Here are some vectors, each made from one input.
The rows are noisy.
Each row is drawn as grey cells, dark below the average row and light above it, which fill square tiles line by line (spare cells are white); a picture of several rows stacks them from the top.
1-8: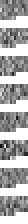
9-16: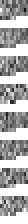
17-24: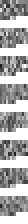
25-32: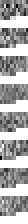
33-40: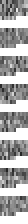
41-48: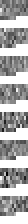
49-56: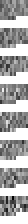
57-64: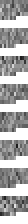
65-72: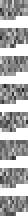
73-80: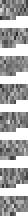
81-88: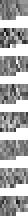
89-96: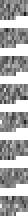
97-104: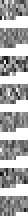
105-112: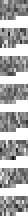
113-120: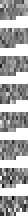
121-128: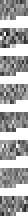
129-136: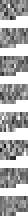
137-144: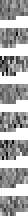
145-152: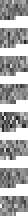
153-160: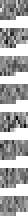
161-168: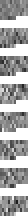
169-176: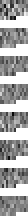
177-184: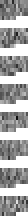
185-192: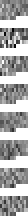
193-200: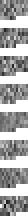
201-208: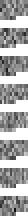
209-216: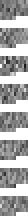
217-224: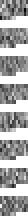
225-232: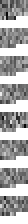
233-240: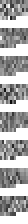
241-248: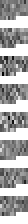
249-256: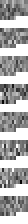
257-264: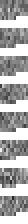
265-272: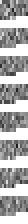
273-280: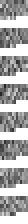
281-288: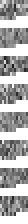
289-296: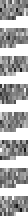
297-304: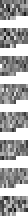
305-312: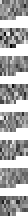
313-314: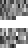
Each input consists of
either a point on each of three 8-point lines, or a point on an 11-point line.
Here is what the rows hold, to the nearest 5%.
About 60% of them hold a point on each of three 8-point lines. The rest hold a point on an 11-point line.
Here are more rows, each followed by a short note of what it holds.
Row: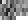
a point on each of three 8-point lines
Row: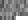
a point on each of three 8-point lines
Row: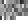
a point on each of three 8-point lines
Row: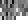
a point on an 11-point line
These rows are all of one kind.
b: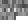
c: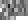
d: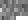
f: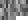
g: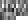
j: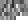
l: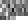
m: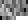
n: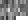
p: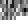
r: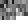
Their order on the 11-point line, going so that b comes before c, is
j, r, n, f, b, d, p, c, l, g, m.
